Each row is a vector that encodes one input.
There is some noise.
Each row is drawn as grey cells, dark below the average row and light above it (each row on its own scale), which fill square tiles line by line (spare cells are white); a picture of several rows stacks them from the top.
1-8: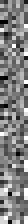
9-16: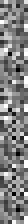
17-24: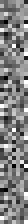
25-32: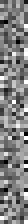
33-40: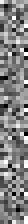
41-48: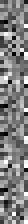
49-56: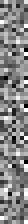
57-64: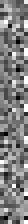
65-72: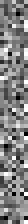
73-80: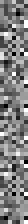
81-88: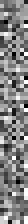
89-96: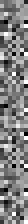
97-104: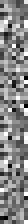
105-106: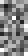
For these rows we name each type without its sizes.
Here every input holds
three true/false values.
